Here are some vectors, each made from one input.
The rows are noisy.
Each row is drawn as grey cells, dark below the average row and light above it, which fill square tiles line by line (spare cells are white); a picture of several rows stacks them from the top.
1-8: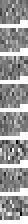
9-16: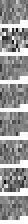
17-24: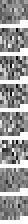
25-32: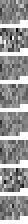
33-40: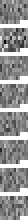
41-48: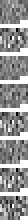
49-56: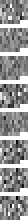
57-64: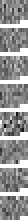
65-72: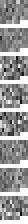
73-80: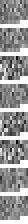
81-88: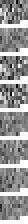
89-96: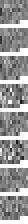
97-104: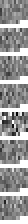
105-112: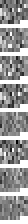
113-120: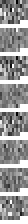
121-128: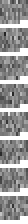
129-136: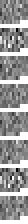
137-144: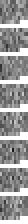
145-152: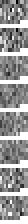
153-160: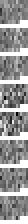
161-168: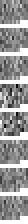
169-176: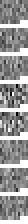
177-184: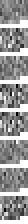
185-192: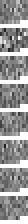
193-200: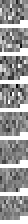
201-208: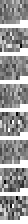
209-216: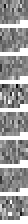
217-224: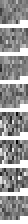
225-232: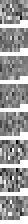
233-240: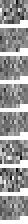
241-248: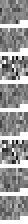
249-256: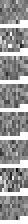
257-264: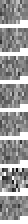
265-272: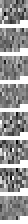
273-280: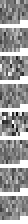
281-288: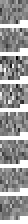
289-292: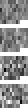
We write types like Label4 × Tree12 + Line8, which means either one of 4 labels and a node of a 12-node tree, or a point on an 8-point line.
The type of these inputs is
Label11 × Label11 × Label11 × Label11 + Tree11 + Unit.
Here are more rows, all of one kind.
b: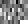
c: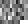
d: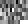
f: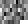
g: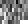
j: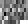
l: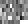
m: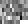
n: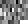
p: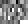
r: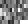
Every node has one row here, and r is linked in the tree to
n.
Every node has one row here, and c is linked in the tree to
b, f and l.
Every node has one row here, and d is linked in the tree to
n.
